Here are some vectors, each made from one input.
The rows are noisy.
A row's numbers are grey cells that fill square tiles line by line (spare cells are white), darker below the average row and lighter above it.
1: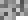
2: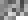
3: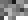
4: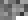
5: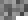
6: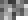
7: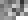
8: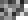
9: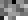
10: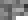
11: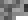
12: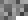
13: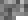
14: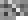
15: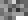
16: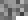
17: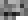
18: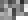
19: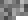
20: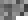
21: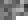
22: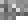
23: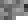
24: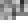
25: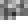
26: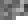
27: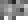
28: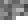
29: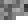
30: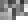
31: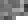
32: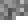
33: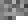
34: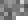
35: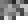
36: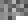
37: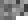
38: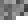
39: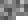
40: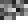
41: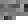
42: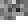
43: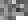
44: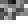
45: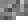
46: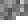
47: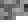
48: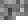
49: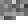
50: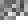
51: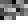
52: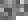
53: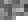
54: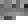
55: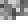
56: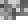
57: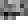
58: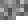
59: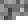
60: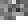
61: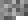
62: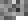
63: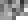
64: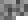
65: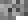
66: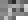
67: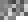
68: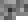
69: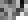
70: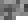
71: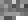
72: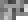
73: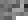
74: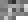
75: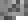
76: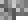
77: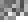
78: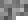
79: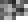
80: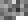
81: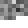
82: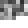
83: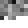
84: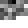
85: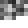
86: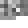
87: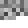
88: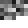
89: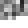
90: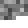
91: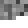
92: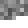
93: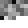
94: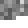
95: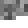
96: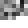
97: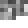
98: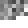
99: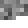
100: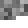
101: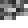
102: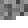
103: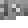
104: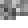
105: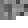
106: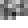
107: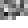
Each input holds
either a point on a 10-point circle and a point on a 7-point line, or a point on each of two 8-point lines.
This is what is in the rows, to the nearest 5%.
About 55% of them hold a point on a 10-point circle and a point on a 7-point line. The rest hold a point on each of two 8-point lines.
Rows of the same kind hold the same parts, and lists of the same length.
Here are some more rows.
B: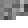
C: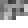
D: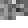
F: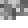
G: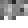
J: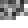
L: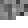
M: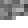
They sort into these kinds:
B, D, L, M
C, F, G, J

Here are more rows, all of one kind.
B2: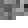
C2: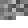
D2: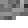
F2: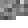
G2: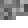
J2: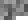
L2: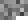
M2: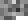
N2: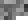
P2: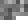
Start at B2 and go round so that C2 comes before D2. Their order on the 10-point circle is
B2, C2, N2, J2, M2, P2, L2, F2, G2, D2.
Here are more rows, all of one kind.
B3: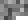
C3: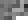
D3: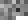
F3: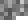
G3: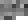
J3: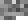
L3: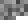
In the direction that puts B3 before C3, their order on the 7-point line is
L3, B3, F3, C3, G3, J3, D3.
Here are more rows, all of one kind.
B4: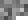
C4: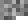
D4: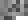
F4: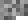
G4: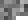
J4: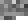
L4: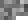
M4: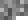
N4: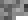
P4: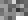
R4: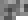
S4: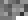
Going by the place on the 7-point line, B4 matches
M4 and N4.
